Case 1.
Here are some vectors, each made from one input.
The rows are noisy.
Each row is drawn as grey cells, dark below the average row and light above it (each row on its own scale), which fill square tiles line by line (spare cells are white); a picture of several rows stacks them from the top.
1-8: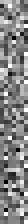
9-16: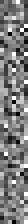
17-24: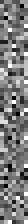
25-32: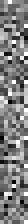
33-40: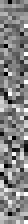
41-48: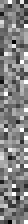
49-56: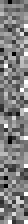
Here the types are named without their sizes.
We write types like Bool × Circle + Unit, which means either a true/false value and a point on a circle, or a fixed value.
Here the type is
Bool × Bool × Bool × Bool + Line × Line.
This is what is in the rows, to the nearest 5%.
About 15% of them hold a point on each of two lines. The rest hold four true/false values.
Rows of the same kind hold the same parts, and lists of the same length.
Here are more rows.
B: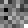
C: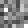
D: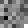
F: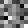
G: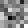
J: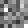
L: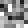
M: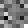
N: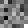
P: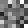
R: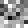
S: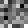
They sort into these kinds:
B, C, D, F, J, M, N, P, S
G, L, R

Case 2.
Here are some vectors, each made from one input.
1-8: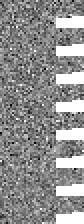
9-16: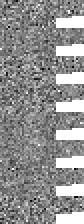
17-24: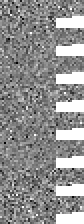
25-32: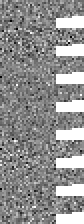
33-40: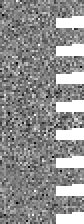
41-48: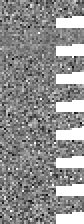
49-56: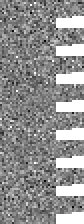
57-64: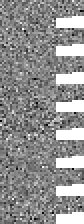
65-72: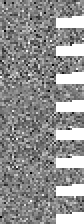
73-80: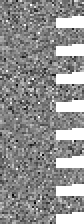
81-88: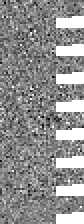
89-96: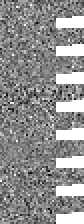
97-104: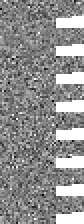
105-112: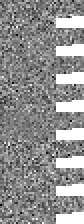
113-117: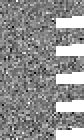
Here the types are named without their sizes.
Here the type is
Label × Tree + Unit.
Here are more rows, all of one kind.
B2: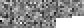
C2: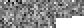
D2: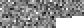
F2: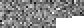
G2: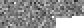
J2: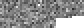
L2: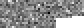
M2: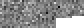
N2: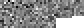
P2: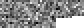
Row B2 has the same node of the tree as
D2, J2, L2 and P2.
